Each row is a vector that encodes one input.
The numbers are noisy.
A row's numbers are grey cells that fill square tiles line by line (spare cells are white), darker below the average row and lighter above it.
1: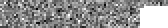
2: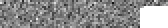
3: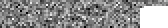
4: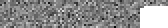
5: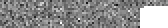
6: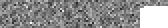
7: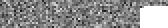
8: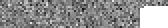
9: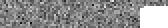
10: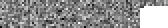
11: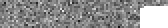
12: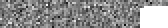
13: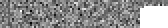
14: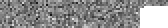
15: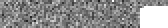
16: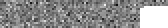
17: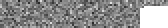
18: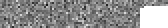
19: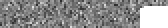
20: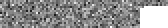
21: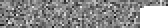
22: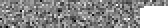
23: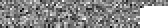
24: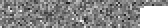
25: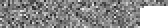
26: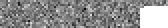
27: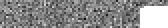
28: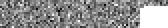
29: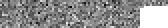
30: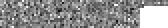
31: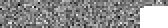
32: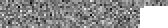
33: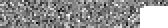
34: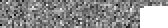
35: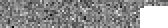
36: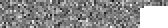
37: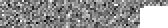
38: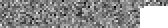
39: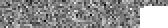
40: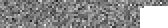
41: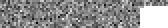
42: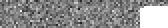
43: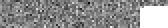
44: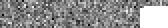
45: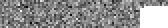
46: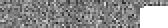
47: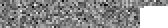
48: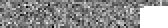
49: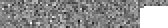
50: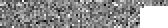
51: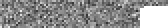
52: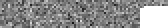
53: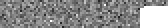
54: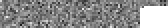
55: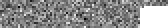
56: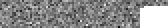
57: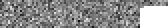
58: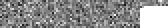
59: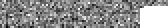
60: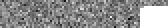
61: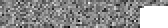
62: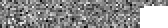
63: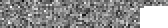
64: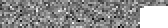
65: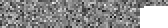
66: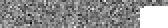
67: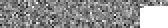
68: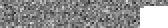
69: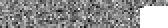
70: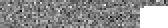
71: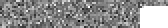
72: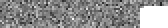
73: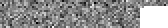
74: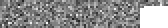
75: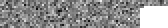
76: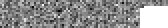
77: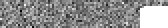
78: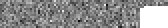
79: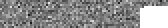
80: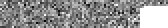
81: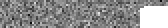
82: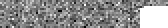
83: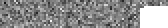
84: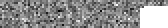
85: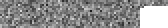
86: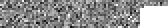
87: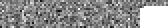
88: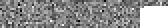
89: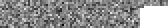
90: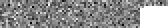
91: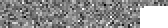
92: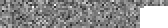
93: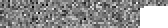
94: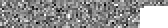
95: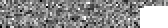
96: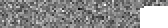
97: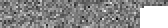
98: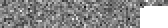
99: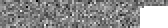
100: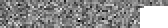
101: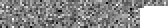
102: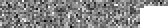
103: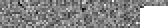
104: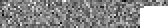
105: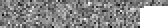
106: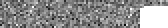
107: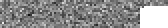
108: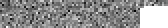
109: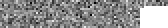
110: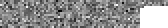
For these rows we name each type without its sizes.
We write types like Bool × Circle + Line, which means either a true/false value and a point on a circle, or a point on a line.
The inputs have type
(Circle × Circle + Unit) × Line.
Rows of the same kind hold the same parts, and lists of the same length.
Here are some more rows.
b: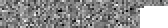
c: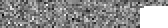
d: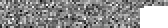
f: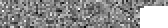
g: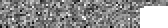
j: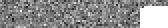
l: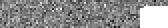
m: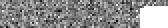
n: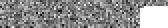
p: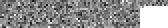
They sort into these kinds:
b, d, f, g, m, n
c, j, l, p

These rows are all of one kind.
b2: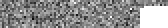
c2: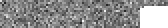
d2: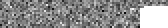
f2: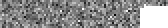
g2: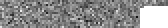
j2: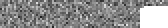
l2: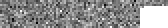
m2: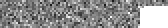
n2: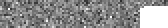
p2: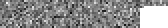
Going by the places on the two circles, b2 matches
m2 and p2.
